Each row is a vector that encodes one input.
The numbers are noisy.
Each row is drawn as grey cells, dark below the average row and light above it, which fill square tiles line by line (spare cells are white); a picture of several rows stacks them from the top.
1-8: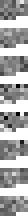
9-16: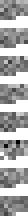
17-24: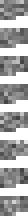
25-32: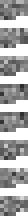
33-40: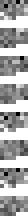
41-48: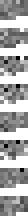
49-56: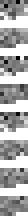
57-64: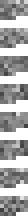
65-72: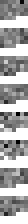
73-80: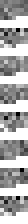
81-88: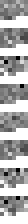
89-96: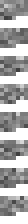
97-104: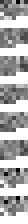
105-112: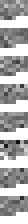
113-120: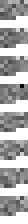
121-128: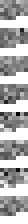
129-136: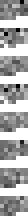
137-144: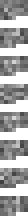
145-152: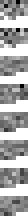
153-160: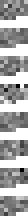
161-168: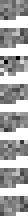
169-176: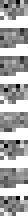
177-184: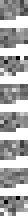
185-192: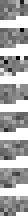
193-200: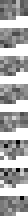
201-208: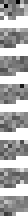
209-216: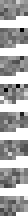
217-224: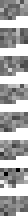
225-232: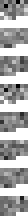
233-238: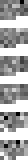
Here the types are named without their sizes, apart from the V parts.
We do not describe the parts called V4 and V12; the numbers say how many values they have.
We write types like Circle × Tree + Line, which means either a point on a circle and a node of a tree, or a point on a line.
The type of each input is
(Bool × Bool × Bool × V4 + Unit) × V12 + Line.
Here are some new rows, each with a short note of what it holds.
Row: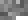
a value of V12
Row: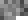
a value of V12
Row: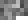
a value of V12
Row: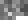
a value of V12
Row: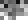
a point on a line
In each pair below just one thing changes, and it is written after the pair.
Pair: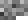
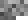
the value of V12
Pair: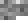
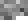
the value of V12
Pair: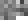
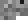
the value of V4
